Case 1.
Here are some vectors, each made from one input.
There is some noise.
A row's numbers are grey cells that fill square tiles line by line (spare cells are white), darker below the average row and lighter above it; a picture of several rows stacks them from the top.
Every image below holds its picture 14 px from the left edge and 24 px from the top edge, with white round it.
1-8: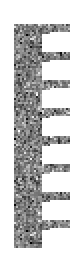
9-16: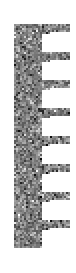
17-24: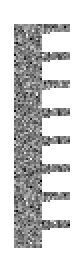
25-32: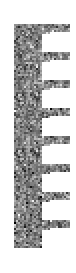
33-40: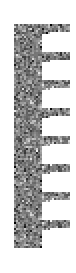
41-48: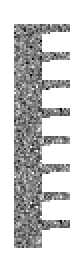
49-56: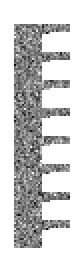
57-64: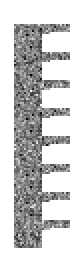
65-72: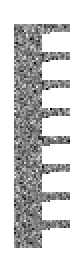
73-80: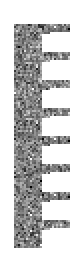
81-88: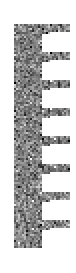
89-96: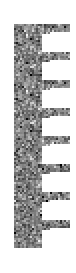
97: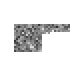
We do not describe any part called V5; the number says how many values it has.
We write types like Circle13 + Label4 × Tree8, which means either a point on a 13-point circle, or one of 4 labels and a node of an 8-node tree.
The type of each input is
Bool × Circle8 + V5.
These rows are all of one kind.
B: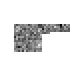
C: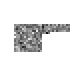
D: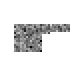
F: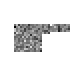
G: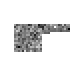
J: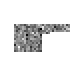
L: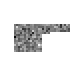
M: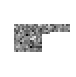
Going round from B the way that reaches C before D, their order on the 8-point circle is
B, G, C, F, J, D, M, L.
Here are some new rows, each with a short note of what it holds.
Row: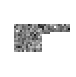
a point on an 8-point circle and a true/false value
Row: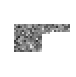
a value of V5
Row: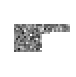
a value of V5
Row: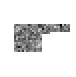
a point on an 8-point circle and a true/false value
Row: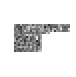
a value of V5
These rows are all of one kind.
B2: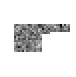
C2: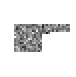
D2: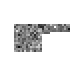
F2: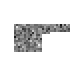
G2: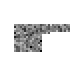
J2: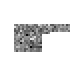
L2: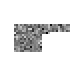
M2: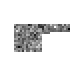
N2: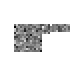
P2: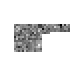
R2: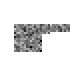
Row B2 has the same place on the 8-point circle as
L2 and P2.
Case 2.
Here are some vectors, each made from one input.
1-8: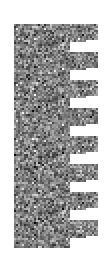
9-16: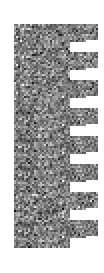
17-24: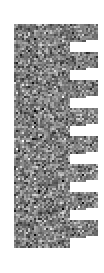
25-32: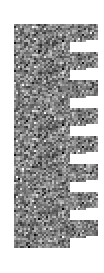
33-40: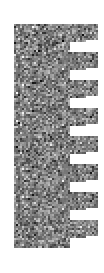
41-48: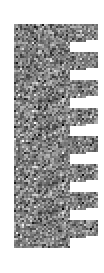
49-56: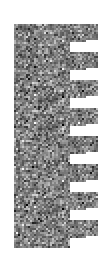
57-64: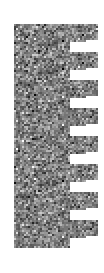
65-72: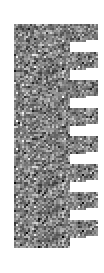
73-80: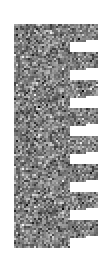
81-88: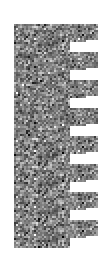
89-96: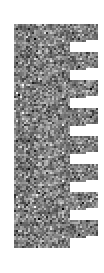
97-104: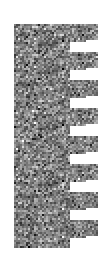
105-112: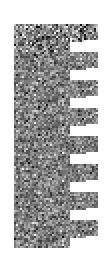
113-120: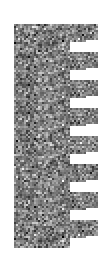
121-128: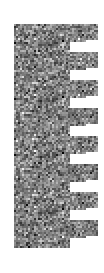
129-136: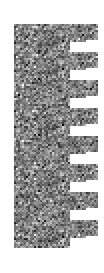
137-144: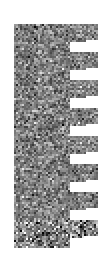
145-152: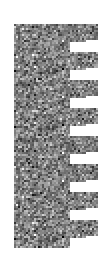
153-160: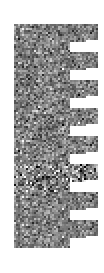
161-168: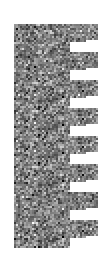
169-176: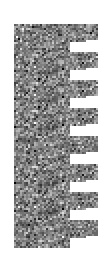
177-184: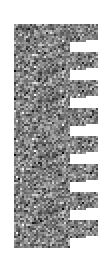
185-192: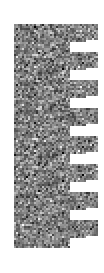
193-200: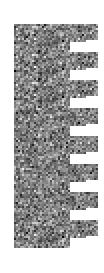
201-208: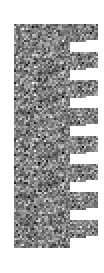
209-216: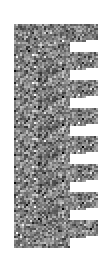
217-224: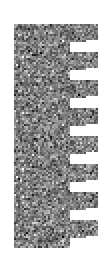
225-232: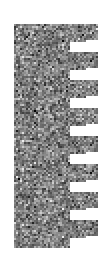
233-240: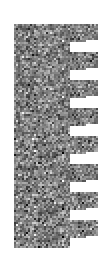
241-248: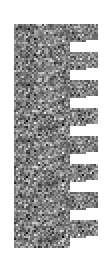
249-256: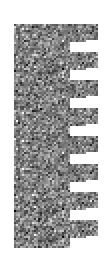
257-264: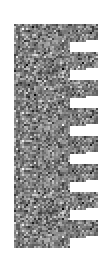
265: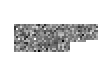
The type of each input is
List2(Line5) + Tree10.
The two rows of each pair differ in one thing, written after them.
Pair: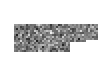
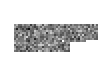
the place on the 5-point line in item 1 of the list
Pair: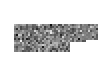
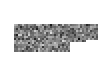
the place on the 5-point line in item 1 of the list
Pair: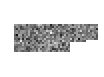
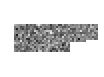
the place on the 5-point line in item 2 of the list
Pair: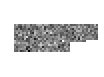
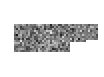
the place on the 5-point line in item 1 of the list
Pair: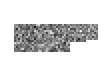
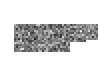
the place on the 5-point line in item 2 of the list
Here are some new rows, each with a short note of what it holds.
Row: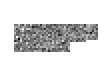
a list of one item
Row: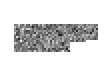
a list of one item
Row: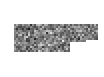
a list of two items
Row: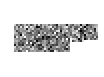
the empty list
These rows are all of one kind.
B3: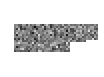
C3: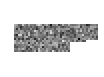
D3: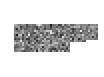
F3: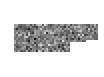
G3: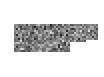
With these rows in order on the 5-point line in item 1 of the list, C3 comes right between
D3 and F3.
